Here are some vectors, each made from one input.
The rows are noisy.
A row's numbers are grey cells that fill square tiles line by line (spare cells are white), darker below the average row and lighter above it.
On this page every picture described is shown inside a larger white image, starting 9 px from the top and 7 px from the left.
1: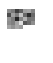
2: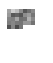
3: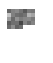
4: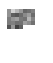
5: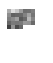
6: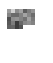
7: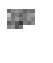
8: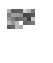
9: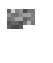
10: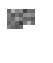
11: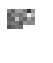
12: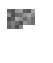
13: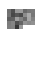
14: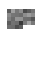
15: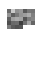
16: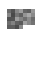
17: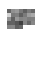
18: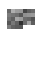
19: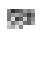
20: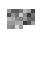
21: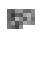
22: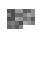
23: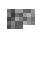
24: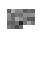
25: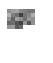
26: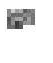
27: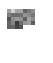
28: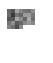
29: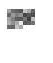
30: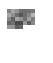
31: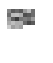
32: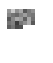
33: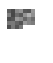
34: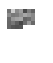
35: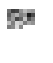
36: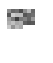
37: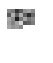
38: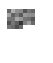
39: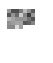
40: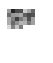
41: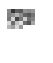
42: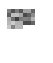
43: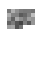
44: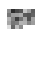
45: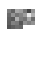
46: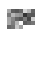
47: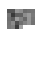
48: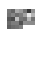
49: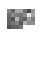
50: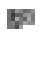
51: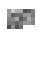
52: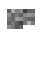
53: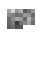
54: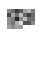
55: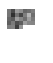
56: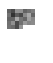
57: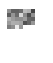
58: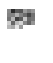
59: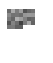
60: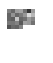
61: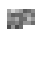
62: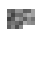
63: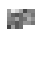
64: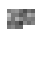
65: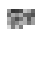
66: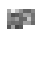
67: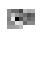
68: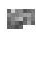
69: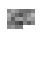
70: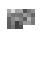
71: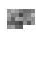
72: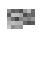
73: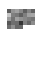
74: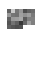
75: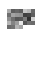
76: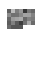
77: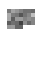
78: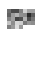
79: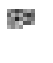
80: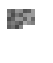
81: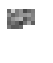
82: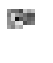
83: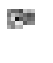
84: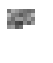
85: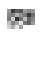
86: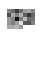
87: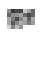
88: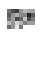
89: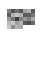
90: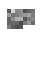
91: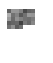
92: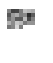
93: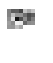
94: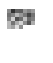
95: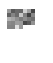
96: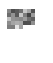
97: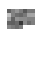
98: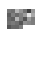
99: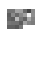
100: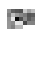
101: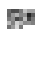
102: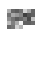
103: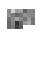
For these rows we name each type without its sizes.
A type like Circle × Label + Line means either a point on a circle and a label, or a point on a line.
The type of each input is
Label + Tree.
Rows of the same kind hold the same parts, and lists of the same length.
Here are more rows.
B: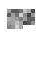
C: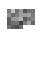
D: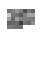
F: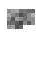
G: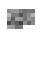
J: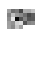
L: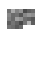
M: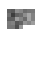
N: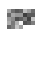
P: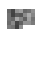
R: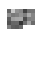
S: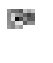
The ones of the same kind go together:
B, J, N, S
C, D, F, G, L, M, P, R

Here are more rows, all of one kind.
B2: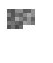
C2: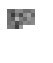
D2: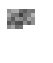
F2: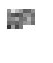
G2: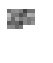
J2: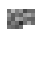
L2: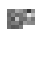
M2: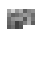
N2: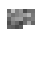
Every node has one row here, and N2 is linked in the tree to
J2 and M2.
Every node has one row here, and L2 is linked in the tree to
B2.
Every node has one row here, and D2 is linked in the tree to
G2.
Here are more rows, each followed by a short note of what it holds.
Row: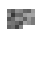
a node of a tree
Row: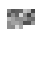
a label
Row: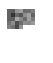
a node of a tree
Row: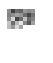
a label
